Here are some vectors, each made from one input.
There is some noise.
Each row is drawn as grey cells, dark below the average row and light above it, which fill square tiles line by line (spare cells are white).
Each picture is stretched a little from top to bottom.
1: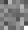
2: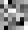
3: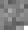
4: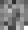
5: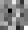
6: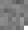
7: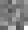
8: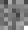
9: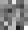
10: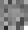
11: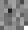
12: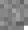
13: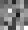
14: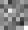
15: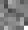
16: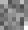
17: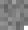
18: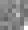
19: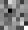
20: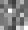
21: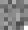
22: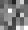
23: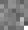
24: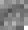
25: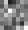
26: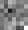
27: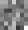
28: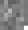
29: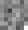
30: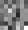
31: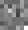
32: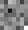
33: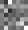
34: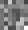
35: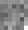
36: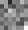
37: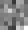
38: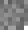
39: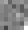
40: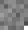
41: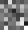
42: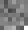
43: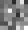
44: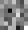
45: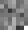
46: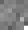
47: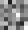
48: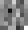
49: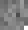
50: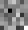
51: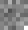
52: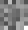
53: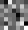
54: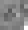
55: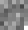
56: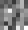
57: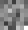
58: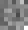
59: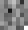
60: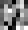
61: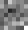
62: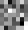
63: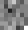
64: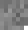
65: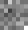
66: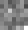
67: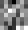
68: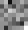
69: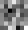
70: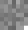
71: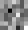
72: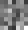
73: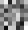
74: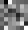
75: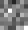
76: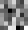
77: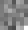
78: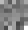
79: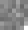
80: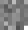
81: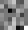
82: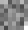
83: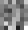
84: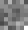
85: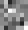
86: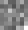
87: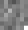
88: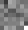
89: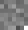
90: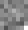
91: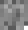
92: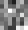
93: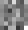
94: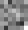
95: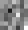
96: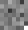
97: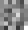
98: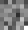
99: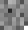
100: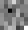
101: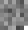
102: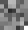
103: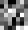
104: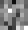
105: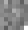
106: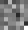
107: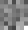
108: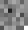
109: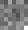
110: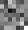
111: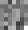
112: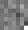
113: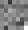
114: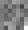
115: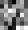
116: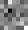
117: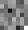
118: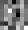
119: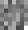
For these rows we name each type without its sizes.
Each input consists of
a point on a line, together with either a fixed value, or a node of a tree.
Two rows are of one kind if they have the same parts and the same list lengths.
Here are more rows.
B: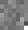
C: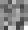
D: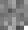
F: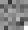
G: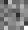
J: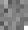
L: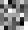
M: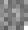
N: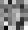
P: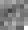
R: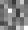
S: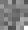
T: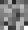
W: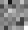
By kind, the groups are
B, C, D, F, G, J, M, N, T, W
L, P, R, S

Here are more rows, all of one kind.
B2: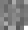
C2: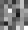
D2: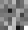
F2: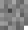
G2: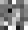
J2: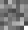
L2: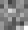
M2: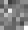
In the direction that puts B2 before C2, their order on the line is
L2, F2, M2, B2, D2, G2, C2, J2.
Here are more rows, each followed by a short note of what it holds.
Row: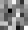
a point on a line and a node of a tree
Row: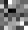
a point on a line
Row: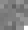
a point on a line
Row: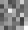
a point on a line
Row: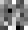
a point on a line and a node of a tree
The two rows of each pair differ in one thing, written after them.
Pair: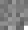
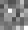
the node of the tree
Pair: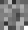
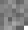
the place on the line
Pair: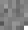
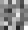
the place on the line
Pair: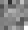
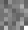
the place on the line
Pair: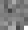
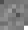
the node of the tree
